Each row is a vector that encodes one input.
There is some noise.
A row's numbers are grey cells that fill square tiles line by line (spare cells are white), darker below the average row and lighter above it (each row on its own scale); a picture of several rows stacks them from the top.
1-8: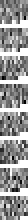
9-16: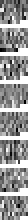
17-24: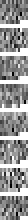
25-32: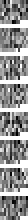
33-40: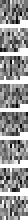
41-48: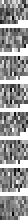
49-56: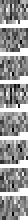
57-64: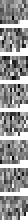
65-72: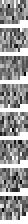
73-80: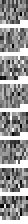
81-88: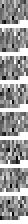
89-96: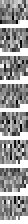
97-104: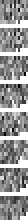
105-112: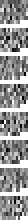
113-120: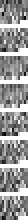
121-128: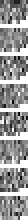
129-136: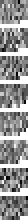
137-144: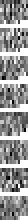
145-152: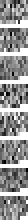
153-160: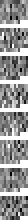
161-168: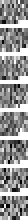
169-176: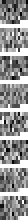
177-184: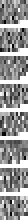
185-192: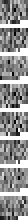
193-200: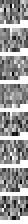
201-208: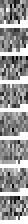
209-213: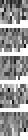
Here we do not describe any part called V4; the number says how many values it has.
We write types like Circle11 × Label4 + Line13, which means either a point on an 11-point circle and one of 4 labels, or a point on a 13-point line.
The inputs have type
Line6 × V4 + List3(Line5).
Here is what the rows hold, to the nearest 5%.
About 25% of them hold a point on a 6-point line and a value of V4. The rest are lists of up to three points on a 5-point line: a few of all rows are empty, 25% hold one, 30% two and 20% three.
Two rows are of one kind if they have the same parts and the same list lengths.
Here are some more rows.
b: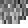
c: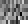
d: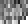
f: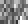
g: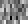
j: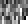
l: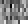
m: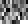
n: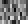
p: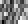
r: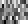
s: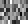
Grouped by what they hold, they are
b, d, j
c, m, n, s
f, p
g, l
r

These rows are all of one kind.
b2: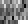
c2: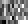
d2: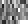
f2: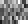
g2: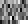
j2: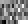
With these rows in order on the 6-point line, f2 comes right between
d2 and g2.
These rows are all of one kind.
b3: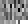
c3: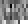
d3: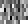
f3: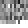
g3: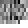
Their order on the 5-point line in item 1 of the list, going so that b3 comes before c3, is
b3, f3, g3, d3, c3.
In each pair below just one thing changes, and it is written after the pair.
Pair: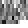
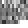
the place on the 6-point line
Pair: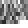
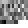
the place on the 6-point line
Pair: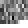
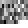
the value of V4
